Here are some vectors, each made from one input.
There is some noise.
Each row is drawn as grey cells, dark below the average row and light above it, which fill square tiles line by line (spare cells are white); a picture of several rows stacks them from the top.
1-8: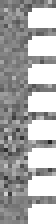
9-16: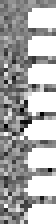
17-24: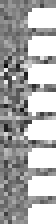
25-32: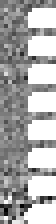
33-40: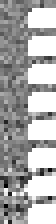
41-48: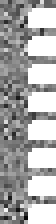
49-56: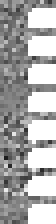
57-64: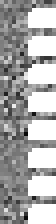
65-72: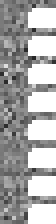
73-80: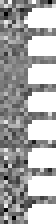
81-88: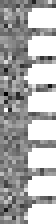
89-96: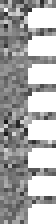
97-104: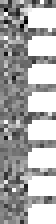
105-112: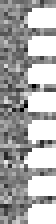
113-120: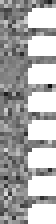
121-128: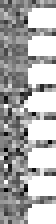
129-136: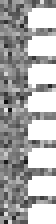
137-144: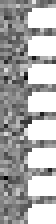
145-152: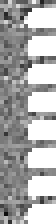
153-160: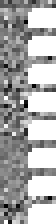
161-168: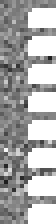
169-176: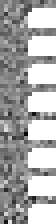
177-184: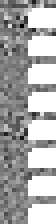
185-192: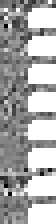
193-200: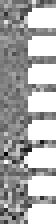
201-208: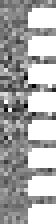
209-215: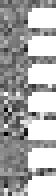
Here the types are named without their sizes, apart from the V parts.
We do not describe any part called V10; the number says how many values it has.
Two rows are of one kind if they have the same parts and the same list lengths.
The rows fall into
4 kinds.
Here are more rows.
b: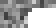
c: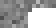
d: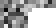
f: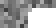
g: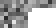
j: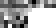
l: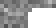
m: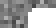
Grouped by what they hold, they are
b
c, d
f, j, m
g, l

